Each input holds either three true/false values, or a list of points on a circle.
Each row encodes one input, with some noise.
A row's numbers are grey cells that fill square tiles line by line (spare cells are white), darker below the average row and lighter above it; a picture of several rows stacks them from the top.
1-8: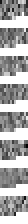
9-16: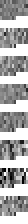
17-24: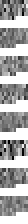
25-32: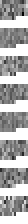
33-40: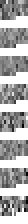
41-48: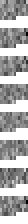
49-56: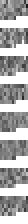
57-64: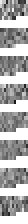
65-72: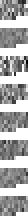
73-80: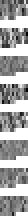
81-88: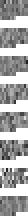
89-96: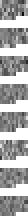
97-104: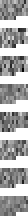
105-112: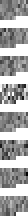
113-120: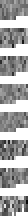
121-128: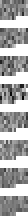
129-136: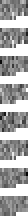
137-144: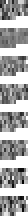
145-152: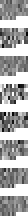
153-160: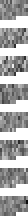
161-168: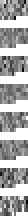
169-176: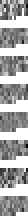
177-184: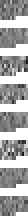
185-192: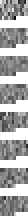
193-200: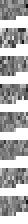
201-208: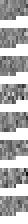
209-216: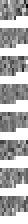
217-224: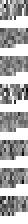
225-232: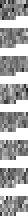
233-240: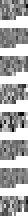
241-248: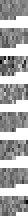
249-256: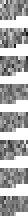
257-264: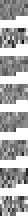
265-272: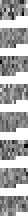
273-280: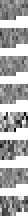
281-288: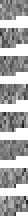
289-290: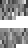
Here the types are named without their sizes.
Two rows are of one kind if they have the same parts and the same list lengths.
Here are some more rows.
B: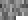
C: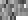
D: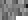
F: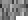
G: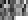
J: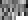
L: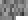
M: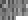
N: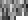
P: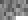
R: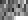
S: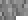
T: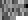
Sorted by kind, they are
B, F, G, M, N, S
C
D, L, T
J, P, R

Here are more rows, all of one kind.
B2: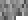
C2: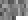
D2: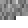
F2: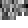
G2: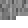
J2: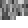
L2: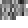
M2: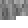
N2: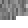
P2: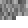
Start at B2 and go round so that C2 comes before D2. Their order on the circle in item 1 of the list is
B2, J2, M2, G2, N2, P2, C2, F2, D2, L2.
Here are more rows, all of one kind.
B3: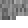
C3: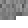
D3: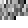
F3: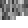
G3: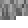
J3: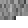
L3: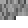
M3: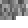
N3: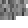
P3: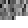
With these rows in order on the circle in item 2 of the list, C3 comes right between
D3 and F3.
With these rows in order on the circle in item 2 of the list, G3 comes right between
D3 and N3.
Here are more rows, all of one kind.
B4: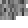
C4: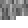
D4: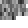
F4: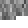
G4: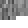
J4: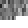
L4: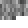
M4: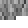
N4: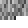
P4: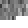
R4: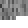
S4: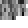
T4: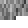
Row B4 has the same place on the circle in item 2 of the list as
L4 and T4.
